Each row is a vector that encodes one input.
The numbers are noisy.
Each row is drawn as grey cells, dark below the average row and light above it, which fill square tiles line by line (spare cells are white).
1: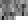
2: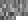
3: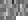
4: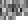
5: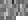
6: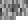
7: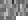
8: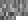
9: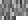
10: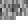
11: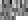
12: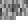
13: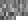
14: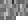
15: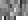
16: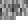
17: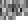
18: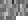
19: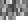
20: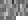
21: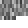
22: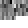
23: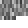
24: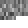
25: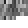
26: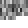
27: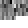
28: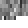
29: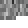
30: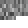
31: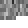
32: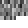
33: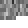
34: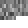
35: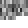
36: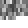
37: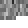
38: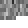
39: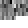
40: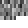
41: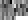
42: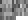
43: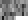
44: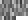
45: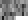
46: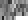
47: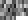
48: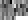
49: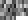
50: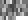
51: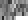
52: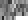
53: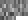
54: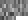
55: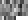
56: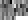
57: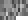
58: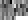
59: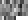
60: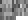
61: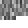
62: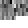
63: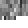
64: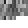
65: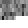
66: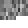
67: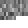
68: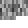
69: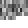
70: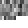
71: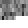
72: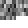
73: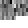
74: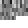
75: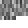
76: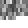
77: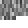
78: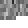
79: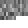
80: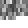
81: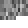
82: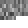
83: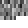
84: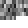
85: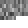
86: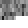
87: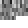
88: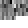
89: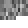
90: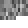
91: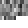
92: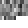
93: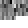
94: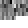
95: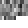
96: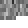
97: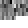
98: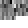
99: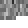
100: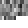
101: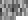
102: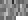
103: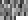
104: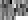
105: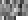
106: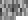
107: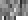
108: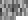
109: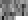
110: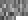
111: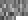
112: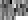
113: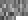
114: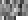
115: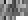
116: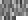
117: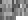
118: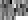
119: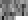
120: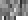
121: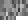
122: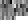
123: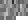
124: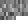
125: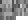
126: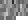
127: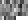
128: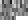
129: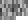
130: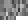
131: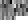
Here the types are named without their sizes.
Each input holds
a point on a line.
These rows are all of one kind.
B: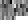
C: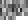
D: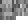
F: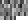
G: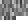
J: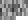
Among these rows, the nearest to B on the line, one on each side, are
D and G.
